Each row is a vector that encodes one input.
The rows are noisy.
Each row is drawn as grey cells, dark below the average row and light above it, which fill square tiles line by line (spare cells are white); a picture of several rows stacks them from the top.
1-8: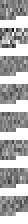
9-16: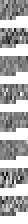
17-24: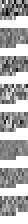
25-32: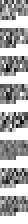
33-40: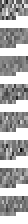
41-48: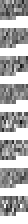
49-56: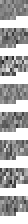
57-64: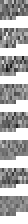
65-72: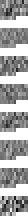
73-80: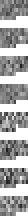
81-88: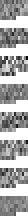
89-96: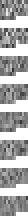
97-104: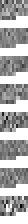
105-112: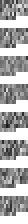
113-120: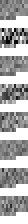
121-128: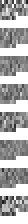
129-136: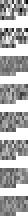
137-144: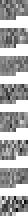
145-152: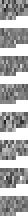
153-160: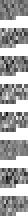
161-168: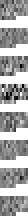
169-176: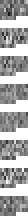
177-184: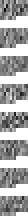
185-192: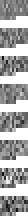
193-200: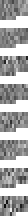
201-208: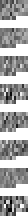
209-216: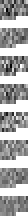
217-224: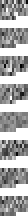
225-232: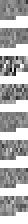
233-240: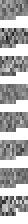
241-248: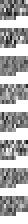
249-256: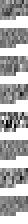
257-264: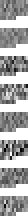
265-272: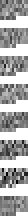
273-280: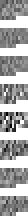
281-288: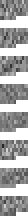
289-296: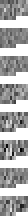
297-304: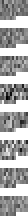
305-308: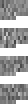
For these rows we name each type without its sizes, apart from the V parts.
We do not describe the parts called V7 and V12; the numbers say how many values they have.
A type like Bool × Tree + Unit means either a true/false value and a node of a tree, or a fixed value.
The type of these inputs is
List(Line) + V7 × V12.
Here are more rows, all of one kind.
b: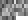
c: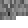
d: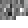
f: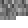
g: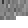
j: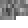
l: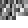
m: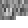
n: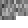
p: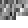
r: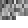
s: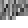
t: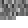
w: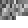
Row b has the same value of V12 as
f, r and t.
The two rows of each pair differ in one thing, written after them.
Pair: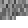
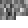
the value of V7
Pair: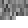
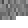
the value of V7
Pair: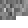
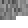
the value of V12
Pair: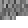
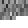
the value of V12
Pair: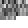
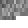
the value of V12
